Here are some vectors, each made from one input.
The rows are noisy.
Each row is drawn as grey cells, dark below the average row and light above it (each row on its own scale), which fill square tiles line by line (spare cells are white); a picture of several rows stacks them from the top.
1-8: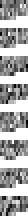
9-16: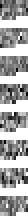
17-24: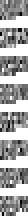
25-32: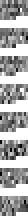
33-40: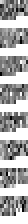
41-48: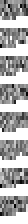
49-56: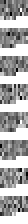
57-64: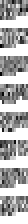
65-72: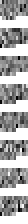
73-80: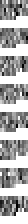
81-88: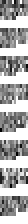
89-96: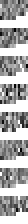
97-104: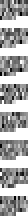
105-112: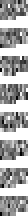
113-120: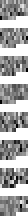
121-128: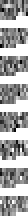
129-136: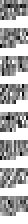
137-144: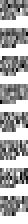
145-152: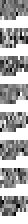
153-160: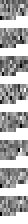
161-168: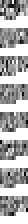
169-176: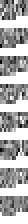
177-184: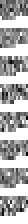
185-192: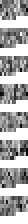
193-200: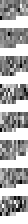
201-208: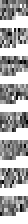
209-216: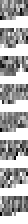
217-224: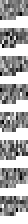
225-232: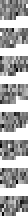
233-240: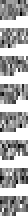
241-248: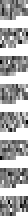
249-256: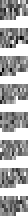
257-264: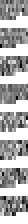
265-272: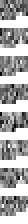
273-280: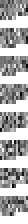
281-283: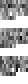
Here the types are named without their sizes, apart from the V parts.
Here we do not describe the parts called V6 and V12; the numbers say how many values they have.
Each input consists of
a point on a line and a value of V12, together with either three true/false values, or a value of V6.
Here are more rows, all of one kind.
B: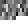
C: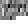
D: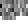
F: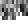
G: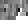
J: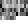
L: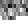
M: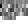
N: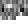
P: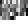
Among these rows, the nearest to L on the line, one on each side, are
C and G.
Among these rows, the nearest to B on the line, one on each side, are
F and N.
